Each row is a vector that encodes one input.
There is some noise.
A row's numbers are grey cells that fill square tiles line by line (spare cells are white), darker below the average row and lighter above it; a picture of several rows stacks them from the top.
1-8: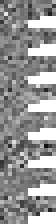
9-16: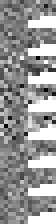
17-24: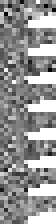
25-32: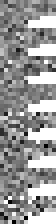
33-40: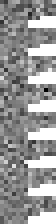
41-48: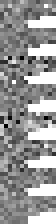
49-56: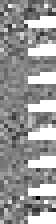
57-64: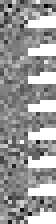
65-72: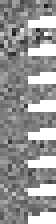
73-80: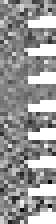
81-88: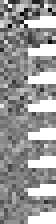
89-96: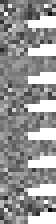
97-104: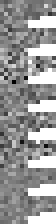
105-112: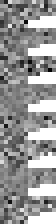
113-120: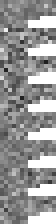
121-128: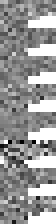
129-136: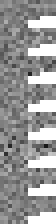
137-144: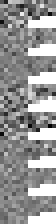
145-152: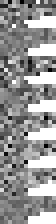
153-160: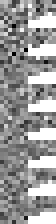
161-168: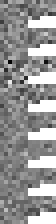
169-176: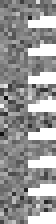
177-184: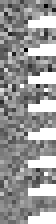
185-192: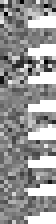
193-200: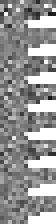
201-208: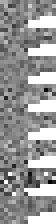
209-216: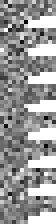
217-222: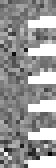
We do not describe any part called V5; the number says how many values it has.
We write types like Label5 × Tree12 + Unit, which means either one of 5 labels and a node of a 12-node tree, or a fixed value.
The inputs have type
List2(Bool × V5 + Line6).
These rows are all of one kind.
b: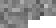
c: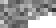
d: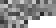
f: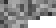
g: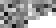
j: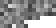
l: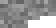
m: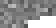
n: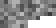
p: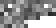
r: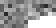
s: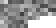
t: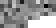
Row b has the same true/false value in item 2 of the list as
l, n and p.
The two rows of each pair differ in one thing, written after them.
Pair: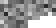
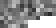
the true/false value in item 1 of the list
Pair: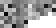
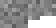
the true/false value in item 1 of the list
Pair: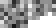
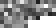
the value of V5 in item 2 of the list
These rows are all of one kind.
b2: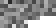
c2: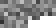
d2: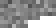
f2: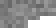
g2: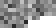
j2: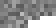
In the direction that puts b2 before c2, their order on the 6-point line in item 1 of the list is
d2, f2, g2, b2, c2, j2.
